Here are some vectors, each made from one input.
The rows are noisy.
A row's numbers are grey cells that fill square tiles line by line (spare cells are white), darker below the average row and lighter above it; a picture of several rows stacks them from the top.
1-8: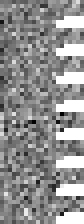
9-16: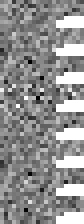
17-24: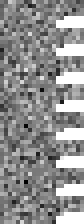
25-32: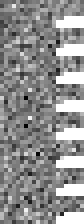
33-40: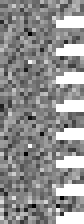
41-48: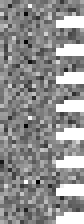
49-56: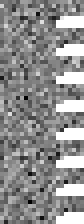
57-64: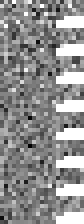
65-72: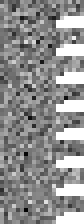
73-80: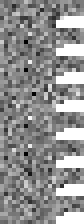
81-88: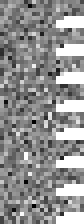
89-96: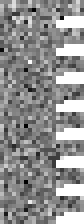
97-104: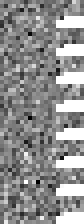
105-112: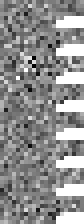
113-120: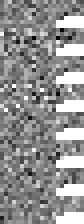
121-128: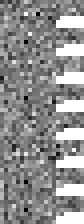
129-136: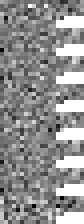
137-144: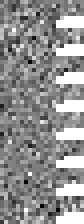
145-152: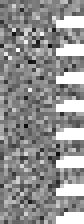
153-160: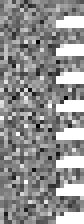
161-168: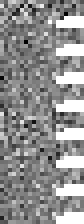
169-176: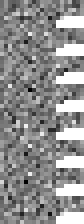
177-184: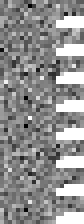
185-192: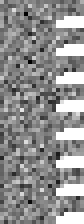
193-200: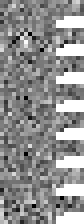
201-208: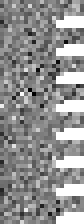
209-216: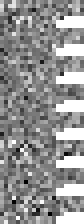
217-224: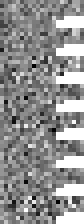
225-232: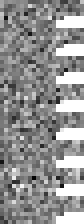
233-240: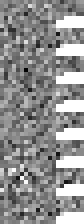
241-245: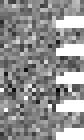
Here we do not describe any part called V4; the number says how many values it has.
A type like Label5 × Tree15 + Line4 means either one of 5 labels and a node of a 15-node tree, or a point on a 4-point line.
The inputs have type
((Bool × Bool × Bool × Bool × Bool + Line6) × Line6 + Circle10) × V4.
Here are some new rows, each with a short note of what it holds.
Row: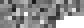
a point on each of two 6-point lines and a value of V4
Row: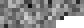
a point on each of two 6-point lines and a value of V4
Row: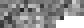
a point on each of two 6-point lines and a value of V4
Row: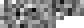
a point on a 10-point circle and a value of V4
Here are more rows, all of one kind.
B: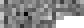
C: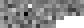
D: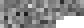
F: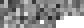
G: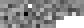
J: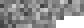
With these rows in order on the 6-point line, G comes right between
F and J.
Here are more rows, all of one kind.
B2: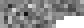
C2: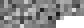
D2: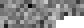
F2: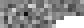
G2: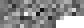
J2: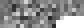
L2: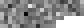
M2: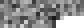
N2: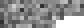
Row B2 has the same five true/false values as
F2 and N2.
